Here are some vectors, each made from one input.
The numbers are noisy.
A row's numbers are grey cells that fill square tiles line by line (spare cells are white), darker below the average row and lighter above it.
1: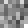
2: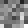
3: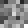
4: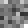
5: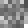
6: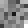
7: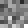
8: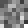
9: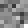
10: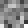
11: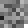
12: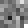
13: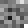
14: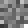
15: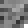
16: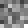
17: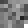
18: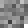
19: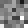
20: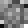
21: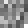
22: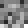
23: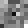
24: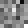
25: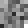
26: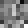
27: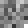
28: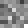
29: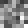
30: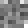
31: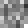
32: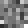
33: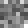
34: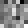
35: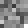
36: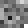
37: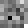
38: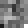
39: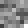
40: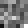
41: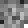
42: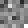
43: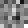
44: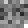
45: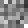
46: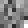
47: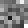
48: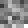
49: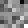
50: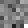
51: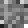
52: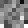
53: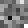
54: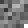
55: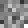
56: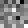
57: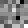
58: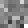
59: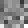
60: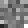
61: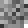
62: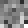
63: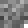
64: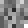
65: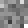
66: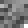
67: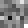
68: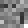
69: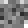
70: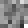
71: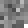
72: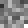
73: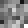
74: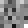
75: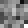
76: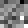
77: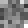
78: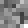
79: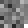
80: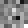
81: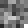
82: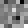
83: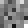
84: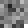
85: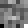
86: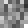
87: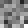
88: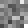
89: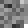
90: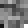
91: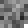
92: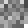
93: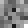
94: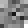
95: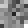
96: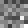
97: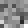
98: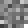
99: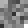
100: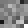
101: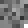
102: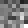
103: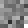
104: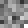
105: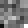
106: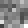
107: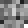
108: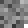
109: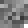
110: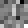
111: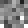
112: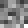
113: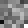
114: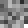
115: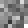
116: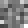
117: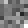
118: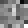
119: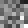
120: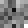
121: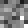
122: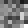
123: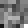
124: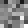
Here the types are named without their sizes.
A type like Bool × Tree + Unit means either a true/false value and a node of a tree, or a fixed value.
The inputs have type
Label + Line.
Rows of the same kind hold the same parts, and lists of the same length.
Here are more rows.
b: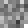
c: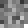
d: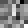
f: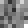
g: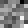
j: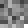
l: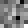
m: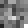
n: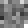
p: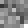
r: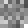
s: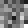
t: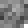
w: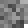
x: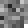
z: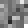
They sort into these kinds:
b, f, m, n, p, r, t, w, x, z
c, d, g, j, l, s

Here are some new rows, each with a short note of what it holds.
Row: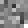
a label
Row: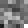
a label
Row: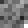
a label
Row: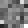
a label
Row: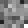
a point on a line
